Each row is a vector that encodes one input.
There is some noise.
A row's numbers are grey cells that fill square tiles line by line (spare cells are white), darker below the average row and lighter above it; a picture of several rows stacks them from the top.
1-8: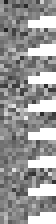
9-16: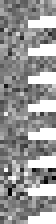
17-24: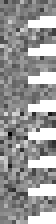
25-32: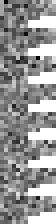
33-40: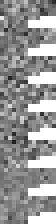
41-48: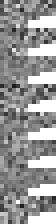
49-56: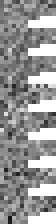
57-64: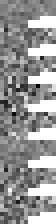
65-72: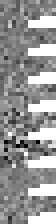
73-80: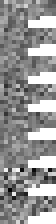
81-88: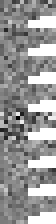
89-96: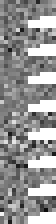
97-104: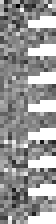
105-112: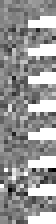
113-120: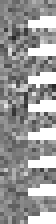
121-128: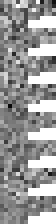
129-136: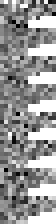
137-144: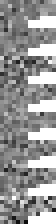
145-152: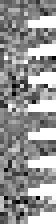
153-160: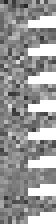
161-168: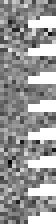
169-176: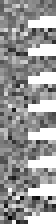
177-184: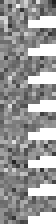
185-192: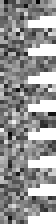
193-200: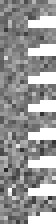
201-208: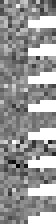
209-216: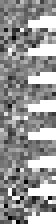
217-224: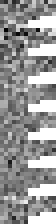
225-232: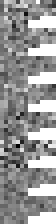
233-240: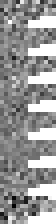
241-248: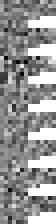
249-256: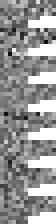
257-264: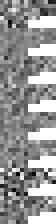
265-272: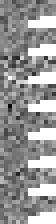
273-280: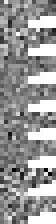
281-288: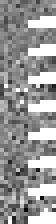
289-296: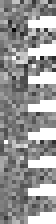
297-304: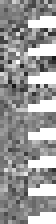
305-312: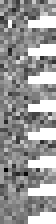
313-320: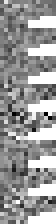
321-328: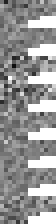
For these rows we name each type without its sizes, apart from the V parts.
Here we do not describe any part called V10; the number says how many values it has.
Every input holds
a true/false value, together with either a point on a line, or a value of V10.
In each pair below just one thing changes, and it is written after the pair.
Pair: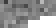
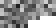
the true/false value
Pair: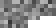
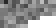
the place on the line
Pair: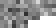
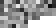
the place on the line
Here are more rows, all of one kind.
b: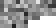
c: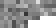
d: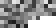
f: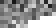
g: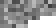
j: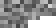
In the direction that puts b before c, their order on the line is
b, f, j, g, d, c.
